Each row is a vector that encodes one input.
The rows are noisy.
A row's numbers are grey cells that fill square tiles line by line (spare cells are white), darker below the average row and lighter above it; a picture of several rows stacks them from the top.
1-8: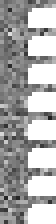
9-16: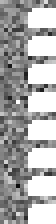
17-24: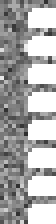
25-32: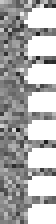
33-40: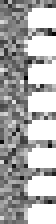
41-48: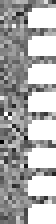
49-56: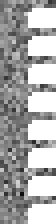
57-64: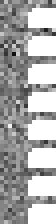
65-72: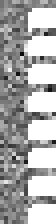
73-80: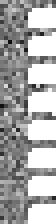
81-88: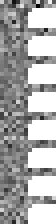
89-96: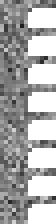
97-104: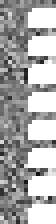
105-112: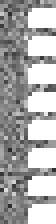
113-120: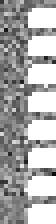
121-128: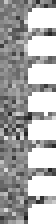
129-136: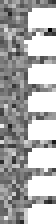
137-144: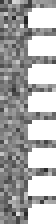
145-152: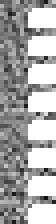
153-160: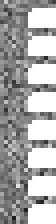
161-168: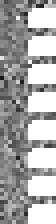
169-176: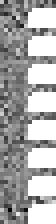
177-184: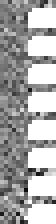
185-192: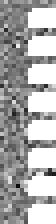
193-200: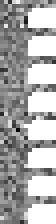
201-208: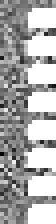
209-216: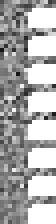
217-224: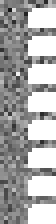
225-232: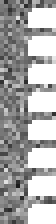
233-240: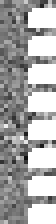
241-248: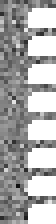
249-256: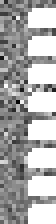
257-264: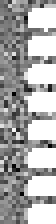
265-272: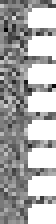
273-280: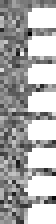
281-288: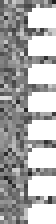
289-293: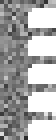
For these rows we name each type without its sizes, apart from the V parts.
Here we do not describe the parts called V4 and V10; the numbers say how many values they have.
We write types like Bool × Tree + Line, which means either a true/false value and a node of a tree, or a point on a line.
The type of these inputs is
Bool × (Circle + V4) + Line × V10.
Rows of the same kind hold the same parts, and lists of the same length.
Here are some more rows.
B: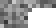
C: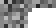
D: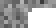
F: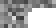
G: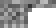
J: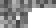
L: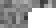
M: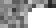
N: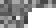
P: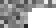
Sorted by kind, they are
B, C, L, N
D, F, J
G, M, P

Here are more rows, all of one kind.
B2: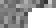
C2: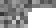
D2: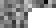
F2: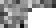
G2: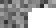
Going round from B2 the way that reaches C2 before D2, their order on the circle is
B2, C2, F2, G2, D2.
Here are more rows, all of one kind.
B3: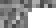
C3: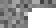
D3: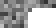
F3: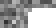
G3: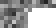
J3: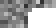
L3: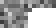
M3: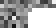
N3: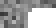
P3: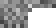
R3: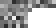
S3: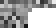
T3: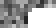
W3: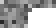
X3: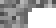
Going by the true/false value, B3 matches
D3, N3, S3 and X3.
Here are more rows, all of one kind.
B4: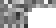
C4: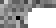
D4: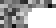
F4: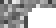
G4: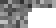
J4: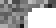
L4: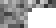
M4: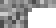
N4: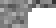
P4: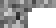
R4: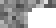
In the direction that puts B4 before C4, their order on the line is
G4, M4, B4, L4, C4, P4, J4, R4, F4, N4, D4.
